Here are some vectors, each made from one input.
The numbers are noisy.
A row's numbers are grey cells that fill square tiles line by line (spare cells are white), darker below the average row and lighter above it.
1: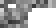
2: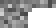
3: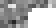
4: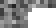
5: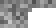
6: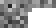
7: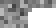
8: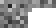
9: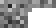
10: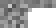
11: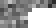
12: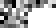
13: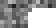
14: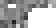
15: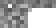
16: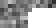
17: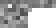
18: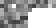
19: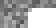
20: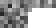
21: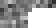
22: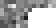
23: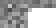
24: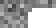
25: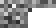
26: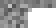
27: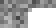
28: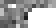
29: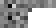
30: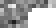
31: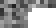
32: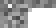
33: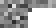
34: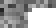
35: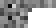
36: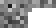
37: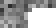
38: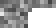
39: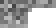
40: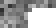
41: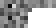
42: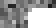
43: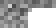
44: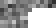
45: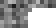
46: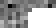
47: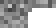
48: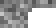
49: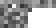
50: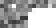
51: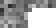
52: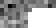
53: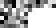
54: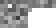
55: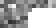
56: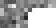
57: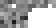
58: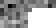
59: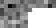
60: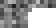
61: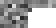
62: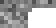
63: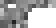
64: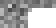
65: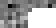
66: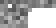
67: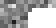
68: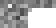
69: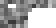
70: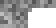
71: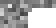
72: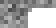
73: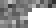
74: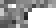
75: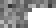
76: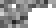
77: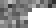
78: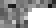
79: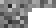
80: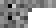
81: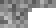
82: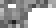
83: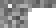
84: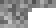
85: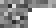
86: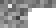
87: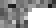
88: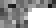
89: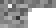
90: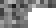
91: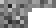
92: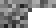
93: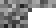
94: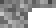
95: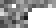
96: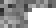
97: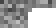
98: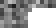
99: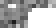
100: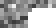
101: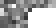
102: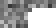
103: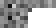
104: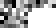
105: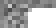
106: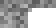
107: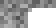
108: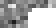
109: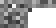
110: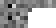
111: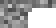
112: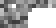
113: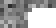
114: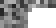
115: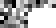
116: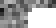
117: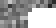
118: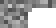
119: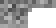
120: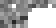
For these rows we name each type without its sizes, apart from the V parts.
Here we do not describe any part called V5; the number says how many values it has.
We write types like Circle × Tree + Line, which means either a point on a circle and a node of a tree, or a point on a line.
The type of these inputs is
Bool × (Line × Line + V5) + Unit.
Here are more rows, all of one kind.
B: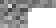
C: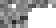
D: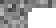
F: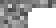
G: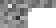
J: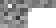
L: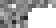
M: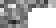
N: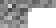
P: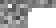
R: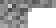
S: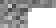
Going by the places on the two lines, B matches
M, N, R and S.
